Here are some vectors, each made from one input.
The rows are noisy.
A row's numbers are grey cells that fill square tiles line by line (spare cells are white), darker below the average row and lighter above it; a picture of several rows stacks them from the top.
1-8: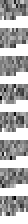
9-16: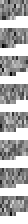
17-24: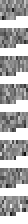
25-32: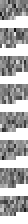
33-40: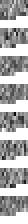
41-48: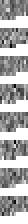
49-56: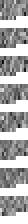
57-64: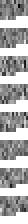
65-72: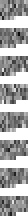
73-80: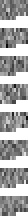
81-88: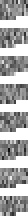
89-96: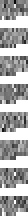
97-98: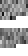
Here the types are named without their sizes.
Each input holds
a node of a tree, together with either a label, or a point on a line.
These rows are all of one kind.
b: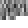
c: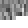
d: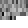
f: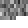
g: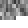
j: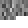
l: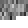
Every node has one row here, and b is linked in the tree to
c.
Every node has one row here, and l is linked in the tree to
d and j.
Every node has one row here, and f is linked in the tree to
g and j.
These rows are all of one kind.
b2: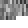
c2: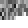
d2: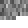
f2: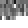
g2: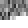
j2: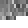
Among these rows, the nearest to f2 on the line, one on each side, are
b2 and g2.
